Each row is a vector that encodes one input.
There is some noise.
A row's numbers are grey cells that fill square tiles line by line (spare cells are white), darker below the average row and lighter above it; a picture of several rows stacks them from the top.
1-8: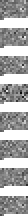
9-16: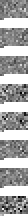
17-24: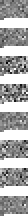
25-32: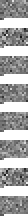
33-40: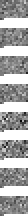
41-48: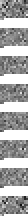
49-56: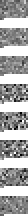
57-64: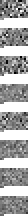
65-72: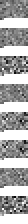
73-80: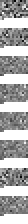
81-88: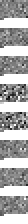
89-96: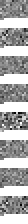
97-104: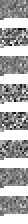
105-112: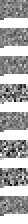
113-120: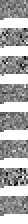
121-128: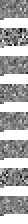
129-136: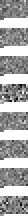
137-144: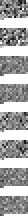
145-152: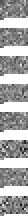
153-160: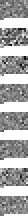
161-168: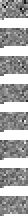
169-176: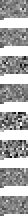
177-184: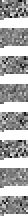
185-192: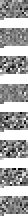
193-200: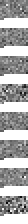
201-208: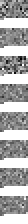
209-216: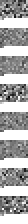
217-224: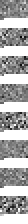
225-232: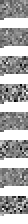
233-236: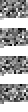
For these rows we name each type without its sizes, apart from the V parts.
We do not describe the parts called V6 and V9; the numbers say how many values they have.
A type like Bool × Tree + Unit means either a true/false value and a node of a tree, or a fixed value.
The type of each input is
Line × V9 + List(Bool × (Line + V6)).
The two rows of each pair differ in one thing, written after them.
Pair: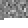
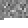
the place on the line in item 1 of the list
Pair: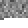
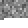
the place on the line in item 1 of the list
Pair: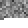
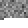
the true/false value in item 2 of the list
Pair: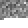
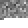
the place on the line in item 1 of the list
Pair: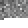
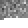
the true/false value in item 1 of the list
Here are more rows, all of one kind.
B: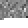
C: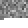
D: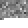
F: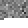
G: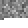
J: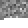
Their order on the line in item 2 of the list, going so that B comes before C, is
B, F, J, D, C, G.
